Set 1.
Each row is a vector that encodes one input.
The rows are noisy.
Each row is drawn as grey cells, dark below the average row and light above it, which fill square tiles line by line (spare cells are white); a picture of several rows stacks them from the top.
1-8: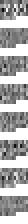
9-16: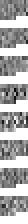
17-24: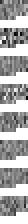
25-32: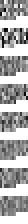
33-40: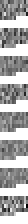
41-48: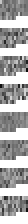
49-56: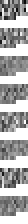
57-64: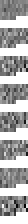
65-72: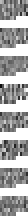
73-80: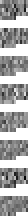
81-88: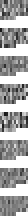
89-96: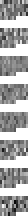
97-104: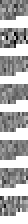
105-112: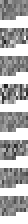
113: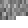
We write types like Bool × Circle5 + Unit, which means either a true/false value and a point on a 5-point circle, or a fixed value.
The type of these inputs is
Line7 × (Line7 + Tree11).
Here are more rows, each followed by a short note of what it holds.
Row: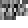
a point on a 7-point line and a node of an 11-node tree
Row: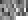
a point on each of two 7-point lines
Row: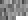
a point on a 7-point line and a node of an 11-node tree
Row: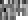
a point on a 7-point line and a node of an 11-node tree
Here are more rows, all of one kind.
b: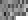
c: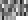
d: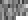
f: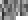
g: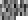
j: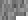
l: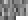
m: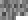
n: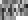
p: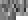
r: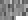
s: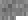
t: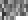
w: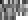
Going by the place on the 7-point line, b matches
d, j and l.
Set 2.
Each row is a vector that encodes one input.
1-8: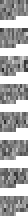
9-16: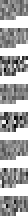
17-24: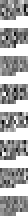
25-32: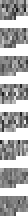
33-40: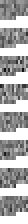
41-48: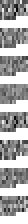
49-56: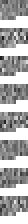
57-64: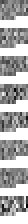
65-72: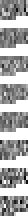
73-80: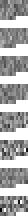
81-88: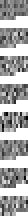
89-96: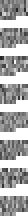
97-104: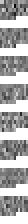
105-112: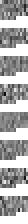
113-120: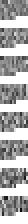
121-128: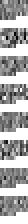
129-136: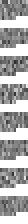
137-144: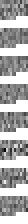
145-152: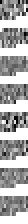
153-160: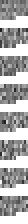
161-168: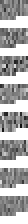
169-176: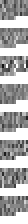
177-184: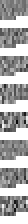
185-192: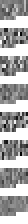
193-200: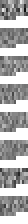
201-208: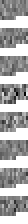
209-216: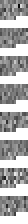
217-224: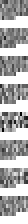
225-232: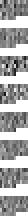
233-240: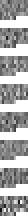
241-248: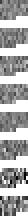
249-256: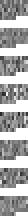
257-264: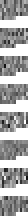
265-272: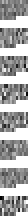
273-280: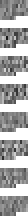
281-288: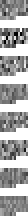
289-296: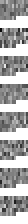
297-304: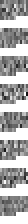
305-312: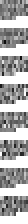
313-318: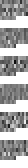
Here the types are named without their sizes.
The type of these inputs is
List(Line).
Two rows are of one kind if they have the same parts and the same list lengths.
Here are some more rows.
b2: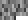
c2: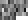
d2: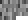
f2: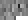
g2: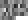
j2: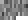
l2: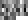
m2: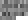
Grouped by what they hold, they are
b2, d2, f2, j2
c2
g2, m2
l2

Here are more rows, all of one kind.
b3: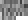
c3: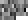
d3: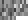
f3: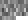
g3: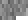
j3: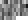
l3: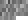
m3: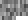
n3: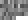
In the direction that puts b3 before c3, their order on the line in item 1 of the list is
d3, l3, m3, b3, f3, g3, j3, c3, n3.
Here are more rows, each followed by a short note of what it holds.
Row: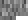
a list of two items
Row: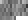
a list of three items
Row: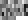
the empty list
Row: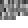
a list of two items
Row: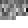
a list of one item
